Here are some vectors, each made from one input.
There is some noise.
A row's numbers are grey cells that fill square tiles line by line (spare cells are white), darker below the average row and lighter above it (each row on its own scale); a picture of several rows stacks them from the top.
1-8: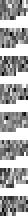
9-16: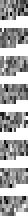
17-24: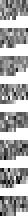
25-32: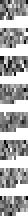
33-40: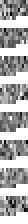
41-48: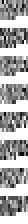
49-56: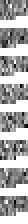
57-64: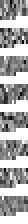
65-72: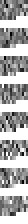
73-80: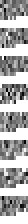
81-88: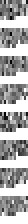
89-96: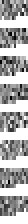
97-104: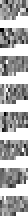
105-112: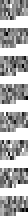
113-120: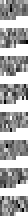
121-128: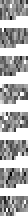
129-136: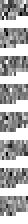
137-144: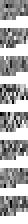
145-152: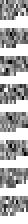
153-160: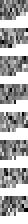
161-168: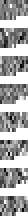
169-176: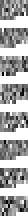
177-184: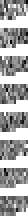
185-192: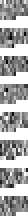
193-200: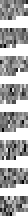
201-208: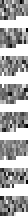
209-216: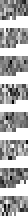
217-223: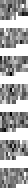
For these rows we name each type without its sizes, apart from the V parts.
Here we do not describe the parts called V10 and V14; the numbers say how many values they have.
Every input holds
a node of a tree and a value of V14, together with either three true/false values, or a value of V10.
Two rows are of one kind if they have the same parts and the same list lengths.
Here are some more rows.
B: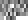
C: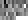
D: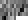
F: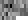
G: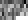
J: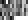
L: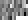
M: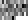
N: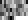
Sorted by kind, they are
B, C, G, J, L, N
D, F, M

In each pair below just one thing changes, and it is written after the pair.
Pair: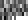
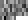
one of the three true/false values
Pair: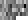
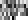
the value of V14
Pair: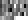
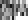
the value of V14
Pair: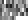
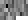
the node of the tree
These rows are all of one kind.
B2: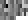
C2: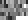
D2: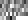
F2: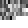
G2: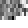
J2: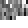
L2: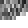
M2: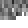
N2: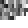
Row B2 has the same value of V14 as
J2 and N2.
